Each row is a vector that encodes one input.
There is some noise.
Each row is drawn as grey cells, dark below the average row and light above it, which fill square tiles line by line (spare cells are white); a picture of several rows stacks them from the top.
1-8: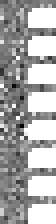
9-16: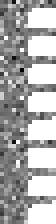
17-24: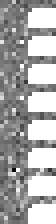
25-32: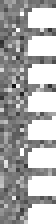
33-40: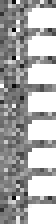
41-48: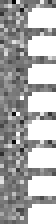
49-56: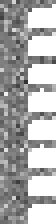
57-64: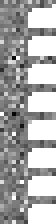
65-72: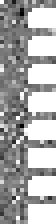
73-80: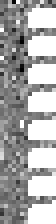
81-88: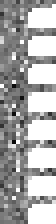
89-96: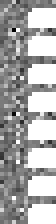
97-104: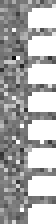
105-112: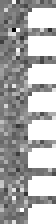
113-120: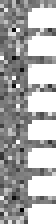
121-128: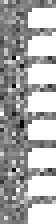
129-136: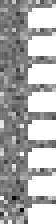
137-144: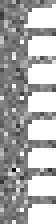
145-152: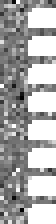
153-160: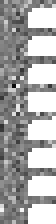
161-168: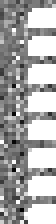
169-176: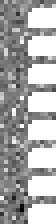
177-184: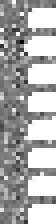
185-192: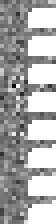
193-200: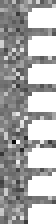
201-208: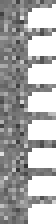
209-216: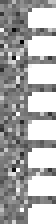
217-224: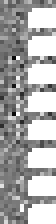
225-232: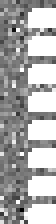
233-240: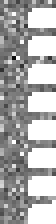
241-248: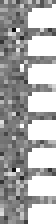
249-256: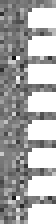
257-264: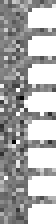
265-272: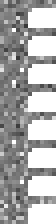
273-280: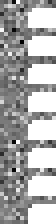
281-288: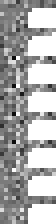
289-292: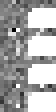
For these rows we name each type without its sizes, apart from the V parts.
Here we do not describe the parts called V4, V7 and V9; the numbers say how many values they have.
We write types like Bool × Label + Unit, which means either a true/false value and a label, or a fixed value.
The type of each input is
Bool × V7 + (Line + Tree) × V9 + V4.
